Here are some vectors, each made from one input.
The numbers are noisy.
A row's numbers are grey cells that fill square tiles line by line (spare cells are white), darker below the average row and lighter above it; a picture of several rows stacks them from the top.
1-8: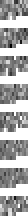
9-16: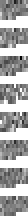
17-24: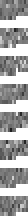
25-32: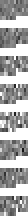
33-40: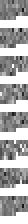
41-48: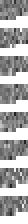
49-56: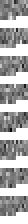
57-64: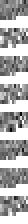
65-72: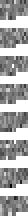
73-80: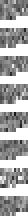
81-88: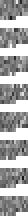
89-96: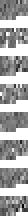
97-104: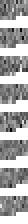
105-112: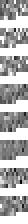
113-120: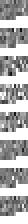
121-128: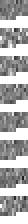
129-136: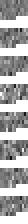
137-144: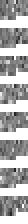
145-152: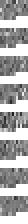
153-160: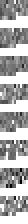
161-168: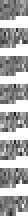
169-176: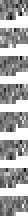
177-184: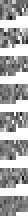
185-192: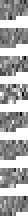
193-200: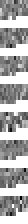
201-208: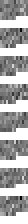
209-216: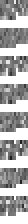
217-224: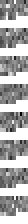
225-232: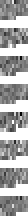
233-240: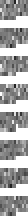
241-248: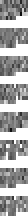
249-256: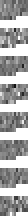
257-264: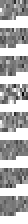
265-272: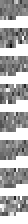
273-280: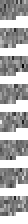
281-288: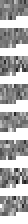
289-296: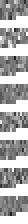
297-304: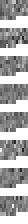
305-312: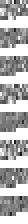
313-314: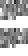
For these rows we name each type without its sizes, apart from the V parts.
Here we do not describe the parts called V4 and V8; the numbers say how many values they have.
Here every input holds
a value of V4 and a value of V8, together with either a point on a circle and a true/false value, or a fixed value.
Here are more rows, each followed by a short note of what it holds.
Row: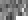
a point on a circle, a true/false value, a value of V4 and a value of V8
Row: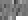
a value of V4 and a value of V8
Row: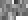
a point on a circle, a true/false value, a value of V4 and a value of V8
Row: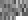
a value of V4 and a value of V8
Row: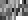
a value of V4 and a value of V8
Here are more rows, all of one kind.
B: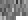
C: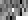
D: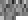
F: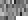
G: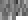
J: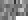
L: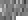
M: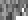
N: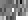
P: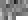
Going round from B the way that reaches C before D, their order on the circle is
B, N, L, C, P, J, D, G, M, F.
